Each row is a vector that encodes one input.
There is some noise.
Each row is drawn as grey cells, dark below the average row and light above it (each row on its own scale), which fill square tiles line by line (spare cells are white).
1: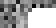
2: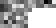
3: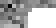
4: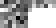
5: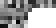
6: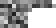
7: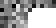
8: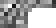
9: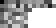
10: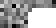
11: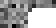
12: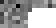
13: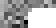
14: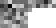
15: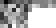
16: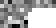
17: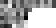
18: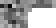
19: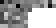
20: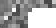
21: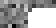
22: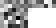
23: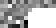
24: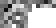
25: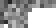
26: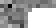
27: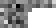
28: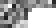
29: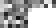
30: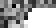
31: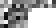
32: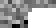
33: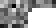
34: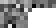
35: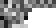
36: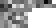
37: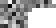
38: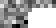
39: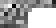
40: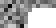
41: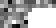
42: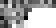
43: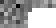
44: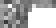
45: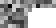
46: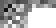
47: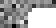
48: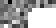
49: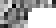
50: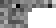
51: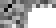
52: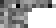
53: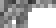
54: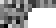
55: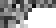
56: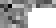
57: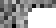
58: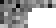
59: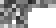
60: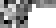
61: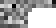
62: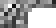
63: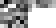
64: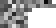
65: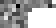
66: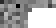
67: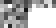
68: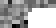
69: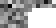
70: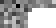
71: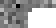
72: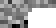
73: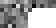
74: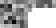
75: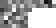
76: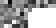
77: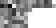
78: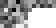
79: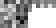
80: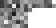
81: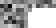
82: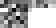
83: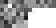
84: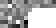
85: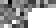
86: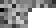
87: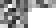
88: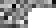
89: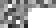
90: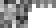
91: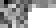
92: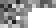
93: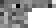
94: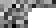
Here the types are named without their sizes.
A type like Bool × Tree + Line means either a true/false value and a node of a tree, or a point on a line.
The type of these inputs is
Bool × Circle + Line.
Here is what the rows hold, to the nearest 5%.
About 60% of them hold a point on a circle and a true/false value. The rest hold a point on a line.
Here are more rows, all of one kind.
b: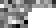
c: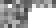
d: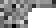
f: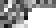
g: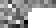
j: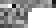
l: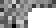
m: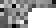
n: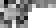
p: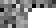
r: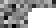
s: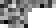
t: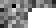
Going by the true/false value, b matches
c, g, n and s.
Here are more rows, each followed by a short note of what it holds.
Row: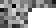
a point on a circle and a true/false value
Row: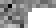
a point on a line
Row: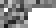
a point on a circle and a true/false value
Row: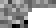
a point on a circle and a true/false value
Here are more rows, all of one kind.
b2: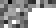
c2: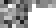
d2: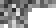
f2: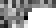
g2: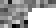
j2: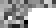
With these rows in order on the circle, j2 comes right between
c2 and g2.
